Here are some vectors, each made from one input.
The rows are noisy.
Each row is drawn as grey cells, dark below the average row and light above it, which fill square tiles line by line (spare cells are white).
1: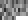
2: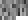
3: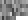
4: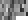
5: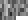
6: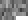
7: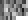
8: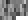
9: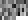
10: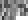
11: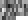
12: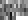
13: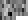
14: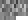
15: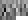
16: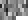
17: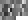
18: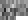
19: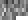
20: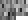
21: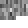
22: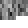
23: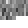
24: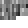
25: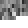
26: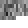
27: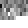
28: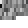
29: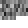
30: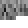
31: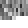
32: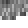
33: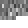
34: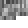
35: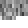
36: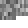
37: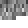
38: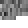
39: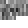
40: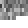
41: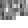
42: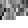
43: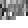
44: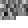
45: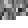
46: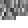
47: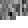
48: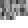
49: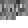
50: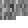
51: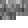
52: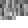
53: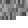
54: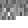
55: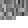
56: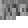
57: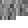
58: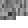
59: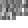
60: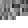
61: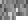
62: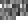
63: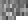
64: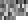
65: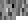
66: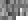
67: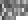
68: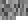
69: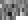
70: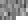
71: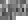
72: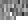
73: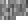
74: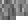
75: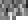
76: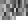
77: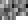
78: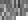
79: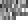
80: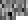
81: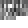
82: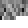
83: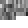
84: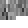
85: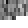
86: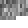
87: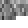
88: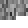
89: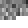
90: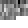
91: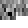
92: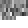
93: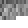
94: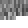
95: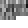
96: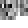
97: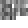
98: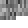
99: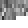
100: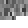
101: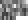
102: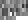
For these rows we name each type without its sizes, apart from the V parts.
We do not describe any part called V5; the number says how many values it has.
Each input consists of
a point on a circle, together with either a point on a circle, or a value of V5.
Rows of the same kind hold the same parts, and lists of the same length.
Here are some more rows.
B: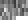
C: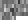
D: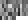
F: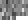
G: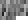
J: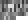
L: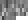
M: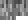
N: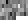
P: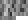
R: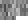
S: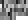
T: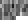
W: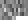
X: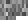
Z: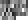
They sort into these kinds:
B, C, F, L, M, N, P, W, X, Z
D, G, J, R, S, T

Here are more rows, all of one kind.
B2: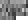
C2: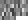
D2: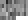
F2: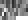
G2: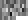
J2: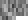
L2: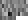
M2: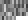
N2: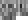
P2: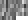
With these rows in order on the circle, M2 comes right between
C2 and J2.
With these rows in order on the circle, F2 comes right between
C2 and P2.
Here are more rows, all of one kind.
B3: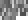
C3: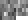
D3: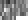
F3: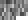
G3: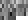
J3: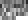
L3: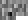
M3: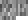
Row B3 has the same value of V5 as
J3 and M3.
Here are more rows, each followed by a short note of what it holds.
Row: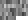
a point on a circle and a value of V5
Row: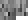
a point on a circle and a value of V5
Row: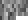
a point on a circle and a value of V5
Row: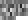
a point on a circle and a value of V5
